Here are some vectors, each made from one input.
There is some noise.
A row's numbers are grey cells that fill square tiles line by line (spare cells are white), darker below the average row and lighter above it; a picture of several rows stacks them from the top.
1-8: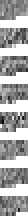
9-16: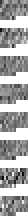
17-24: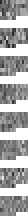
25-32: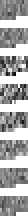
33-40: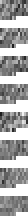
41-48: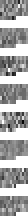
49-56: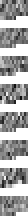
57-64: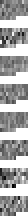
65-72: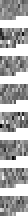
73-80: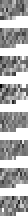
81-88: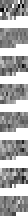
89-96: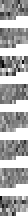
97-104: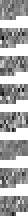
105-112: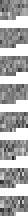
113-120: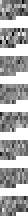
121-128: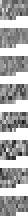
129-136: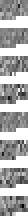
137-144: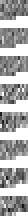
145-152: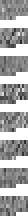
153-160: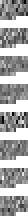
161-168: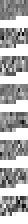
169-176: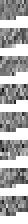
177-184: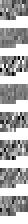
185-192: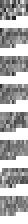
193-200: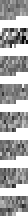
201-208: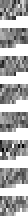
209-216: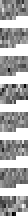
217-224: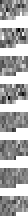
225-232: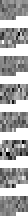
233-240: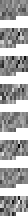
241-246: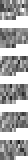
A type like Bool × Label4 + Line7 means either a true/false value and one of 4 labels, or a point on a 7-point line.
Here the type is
Bool × Circle20 × Line15.
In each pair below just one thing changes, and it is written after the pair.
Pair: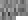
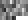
the place on the 15-point line
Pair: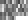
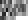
the place on the 20-point circle
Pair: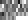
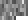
the true/false value
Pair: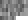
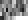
the true/false value
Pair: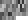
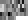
the true/false value
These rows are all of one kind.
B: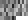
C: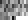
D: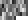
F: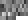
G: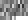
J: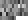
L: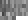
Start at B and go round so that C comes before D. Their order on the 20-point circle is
B, C, G, D, L, F, J.
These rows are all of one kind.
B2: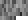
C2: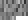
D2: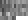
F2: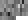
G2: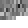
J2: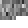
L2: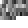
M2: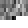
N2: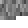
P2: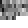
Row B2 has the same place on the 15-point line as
F2 and G2.
